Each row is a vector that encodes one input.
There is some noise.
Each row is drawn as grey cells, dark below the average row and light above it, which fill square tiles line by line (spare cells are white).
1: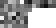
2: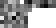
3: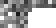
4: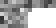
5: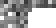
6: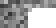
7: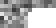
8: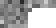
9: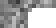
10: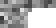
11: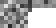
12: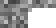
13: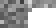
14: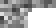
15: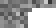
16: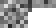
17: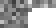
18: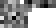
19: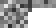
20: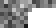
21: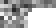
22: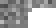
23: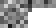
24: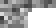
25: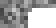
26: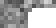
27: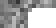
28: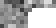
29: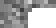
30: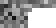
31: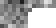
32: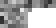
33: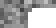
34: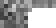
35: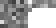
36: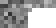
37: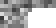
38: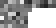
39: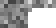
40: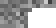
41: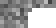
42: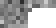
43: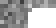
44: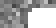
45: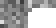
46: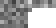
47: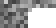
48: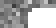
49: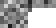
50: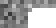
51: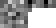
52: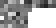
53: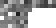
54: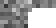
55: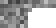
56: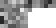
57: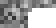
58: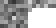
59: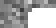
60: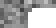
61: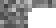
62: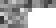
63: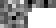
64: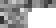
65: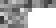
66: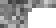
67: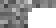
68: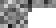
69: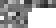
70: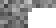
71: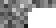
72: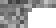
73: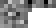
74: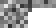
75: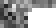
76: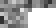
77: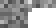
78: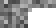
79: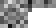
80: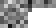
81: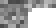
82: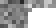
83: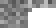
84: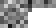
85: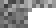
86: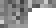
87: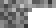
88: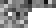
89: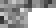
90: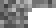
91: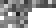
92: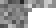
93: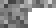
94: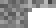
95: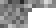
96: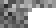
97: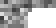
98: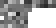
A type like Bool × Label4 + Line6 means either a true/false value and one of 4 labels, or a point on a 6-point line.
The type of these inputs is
Line4 + Line5 × Line5.
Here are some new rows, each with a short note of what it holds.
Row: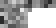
a point on a 4-point line
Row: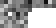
a point on a 4-point line
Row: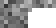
a point on each of two 5-point lines
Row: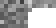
a point on each of two 5-point lines
